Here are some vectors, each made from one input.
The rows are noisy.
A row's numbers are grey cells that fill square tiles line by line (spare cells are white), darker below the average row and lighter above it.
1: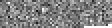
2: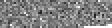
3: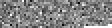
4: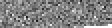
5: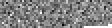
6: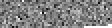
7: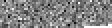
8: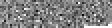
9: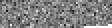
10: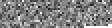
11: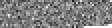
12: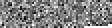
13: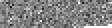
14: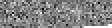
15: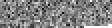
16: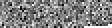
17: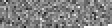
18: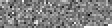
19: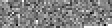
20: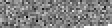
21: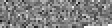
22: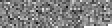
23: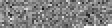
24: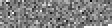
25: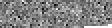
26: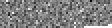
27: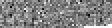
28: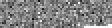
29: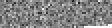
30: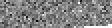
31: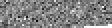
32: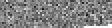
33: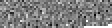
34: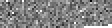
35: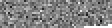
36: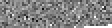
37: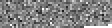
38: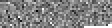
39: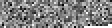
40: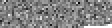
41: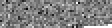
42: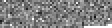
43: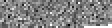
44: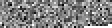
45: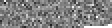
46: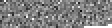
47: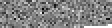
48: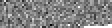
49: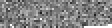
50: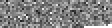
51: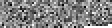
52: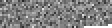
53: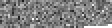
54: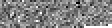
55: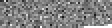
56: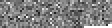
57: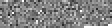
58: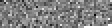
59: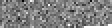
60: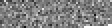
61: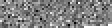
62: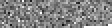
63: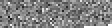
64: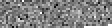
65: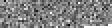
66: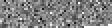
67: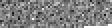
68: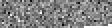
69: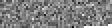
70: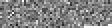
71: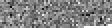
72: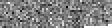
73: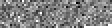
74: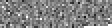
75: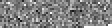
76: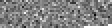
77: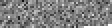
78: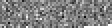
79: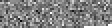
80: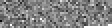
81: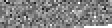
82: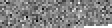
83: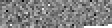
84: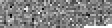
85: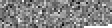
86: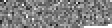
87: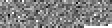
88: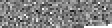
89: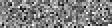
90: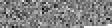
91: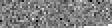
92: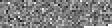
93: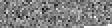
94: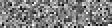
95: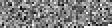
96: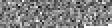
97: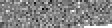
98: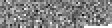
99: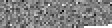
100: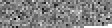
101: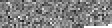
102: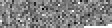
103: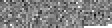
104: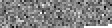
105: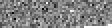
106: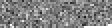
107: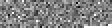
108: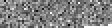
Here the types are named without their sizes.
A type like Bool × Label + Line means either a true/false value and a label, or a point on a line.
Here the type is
List(Bool × Label + Circle).
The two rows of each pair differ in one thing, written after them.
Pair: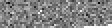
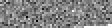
the place on the circle in item 1 of the list
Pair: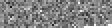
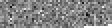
the label in item 2 of the list
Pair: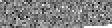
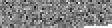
the place on the circle in item 1 of the list
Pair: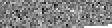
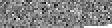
the true/false value in item 2 of the list
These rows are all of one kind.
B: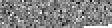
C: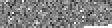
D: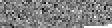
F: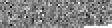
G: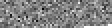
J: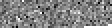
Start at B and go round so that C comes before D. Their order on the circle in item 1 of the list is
B, C, F, G, D, J.
